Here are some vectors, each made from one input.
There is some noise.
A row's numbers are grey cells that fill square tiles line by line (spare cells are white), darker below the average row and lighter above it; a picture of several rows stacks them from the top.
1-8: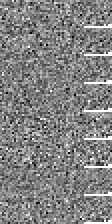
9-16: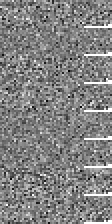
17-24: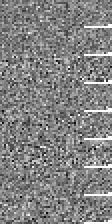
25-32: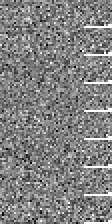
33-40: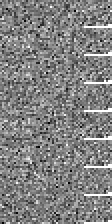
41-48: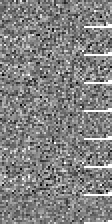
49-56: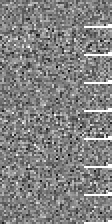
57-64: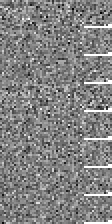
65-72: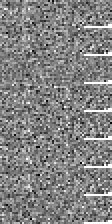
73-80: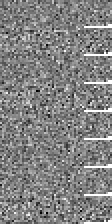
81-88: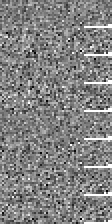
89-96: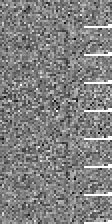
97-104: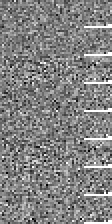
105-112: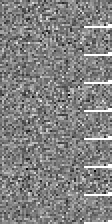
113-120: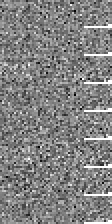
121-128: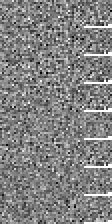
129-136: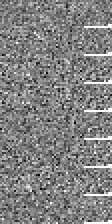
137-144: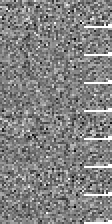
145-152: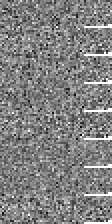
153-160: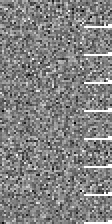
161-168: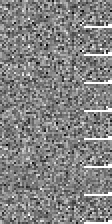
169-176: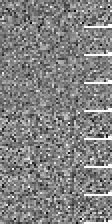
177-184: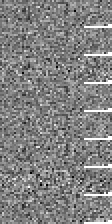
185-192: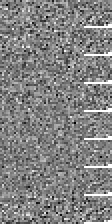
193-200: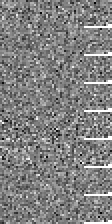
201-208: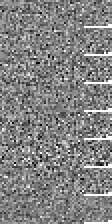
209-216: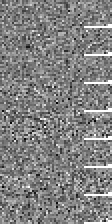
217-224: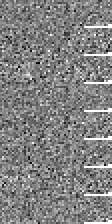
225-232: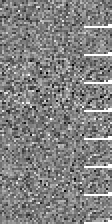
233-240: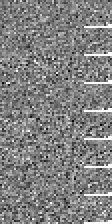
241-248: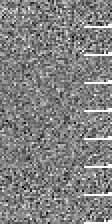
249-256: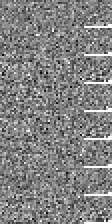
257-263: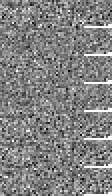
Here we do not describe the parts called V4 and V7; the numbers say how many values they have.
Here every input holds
either a value of V4 and a value of V7, or a list of up to three points on a 5-point line.
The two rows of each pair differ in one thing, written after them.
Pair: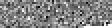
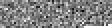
the value of V7
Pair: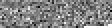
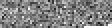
the value of V7
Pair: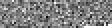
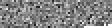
the value of V4
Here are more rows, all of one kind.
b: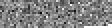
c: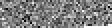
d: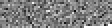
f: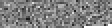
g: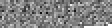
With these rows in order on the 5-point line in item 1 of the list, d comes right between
c and f.
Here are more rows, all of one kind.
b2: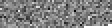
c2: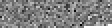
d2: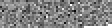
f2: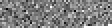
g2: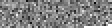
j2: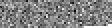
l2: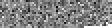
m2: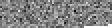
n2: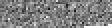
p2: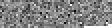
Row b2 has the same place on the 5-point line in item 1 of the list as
c2 and n2.
